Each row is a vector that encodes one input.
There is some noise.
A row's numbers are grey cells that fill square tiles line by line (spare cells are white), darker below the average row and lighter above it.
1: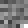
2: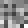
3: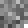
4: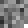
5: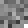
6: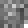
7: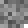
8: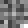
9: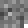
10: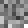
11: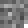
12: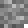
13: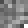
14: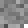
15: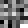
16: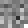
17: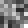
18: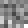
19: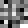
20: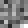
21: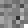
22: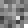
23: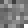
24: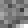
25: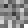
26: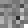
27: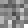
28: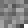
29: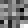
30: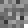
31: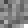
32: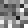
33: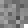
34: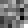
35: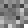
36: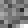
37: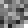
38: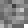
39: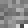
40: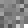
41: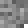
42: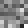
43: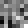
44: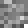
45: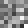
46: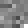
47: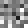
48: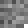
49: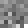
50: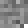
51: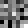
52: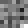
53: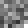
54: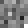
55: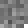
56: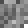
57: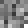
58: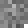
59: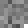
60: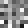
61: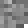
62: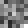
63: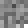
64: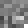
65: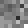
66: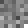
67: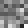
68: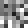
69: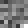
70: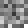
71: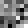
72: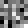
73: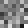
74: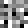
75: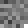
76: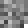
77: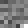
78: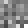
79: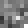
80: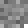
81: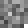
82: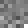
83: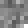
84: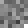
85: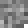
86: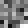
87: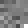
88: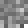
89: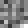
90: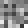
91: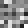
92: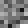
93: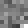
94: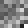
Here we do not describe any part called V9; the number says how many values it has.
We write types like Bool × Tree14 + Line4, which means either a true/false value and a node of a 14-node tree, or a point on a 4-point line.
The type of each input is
(Line4 + Line5) × V9.
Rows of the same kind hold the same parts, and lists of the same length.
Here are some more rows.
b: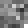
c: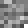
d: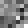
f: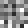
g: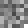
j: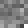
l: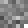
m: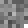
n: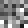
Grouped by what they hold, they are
b, c, d, l
f, g, j, m, n

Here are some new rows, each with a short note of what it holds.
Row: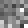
a point on a 4-point line and a value of V9
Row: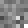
a point on a 5-point line and a value of V9
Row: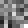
a point on a 5-point line and a value of V9
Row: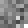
a point on a 5-point line and a value of V9
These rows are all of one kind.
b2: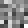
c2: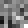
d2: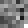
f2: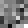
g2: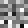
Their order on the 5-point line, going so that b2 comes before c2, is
g2, b2, d2, f2, c2.
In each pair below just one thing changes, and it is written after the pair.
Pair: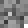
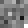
the place on the 5-point line
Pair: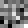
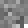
the place on the 5-point line
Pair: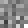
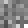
the place on the 5-point line
